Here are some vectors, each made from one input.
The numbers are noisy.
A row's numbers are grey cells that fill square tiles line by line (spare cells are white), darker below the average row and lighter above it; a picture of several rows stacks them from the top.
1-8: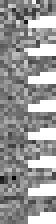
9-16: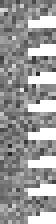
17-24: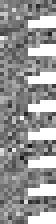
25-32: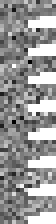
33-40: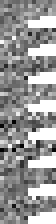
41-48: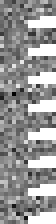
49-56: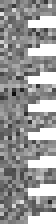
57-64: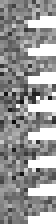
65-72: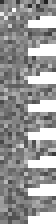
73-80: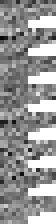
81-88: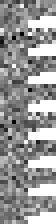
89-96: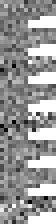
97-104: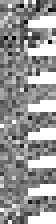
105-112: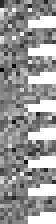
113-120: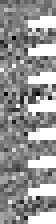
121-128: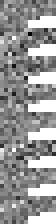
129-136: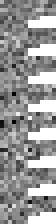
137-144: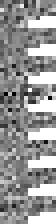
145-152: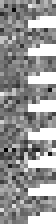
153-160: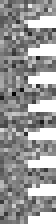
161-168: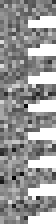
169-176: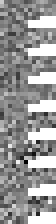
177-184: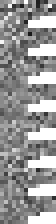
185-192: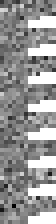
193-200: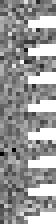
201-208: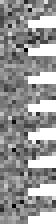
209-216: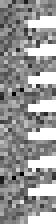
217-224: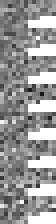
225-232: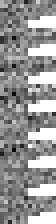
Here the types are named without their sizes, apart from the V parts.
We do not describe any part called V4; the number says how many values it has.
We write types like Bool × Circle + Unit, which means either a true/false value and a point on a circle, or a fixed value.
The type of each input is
List(Bool × (Line + V4)).
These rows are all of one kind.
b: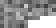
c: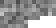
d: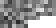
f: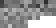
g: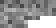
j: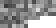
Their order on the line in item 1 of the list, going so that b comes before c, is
b, g, f, c, d, j.
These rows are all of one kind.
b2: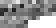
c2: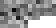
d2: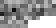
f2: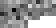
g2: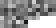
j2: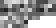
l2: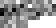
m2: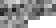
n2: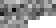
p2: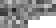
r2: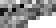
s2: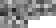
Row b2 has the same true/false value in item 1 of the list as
g2 and r2.
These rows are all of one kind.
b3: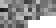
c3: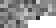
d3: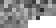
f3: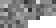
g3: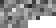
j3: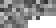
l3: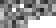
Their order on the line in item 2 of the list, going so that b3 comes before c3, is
j3, d3, f3, b3, l3, c3, g3.
